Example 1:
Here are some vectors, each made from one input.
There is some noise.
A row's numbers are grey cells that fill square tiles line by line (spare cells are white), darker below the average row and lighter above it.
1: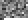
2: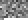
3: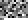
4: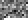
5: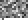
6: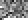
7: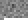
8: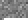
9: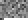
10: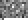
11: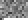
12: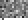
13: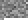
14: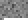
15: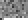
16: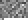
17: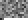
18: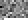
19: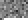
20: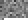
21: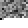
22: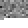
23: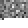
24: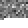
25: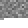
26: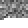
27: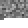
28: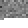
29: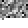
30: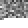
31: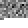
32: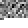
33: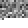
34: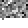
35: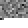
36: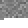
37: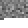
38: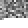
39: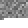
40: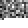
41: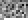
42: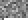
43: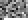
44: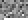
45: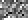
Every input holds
either one of 6 labels, or three true/false values.
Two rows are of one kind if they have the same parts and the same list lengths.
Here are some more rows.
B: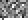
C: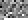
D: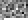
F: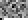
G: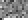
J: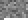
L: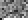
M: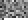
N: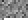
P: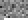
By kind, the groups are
B, M, N
C, D, F, G, J, L, P

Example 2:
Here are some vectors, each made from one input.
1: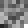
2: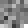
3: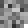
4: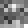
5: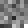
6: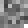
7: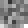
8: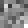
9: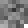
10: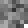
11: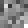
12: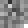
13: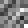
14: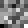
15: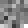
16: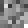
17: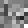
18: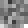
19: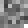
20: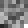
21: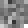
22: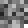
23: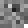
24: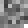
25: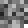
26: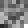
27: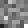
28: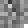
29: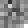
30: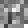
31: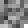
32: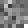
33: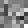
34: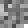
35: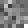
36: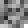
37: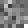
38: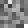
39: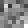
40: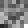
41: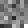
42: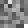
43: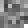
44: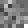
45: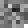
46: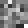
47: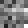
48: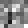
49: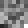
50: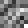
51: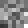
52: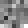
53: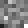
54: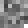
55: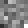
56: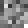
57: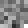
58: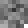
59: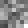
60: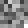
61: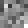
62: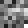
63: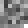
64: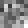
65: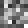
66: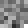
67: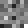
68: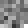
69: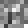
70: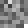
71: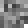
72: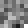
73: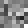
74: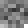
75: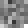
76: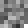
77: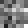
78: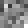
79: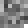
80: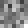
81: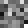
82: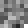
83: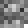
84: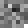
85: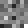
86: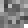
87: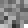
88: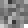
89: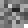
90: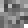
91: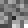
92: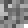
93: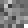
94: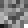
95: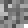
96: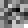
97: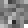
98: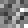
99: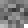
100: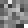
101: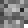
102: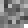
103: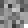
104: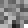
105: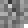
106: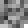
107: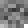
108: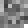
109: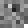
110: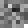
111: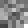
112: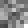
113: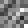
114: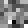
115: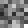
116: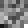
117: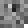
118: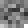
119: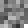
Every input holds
either a point on a 6-point circle, or four true/false values.
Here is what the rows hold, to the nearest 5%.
About 15% of them hold a point on a 6-point circle. The rest hold four true/false values.
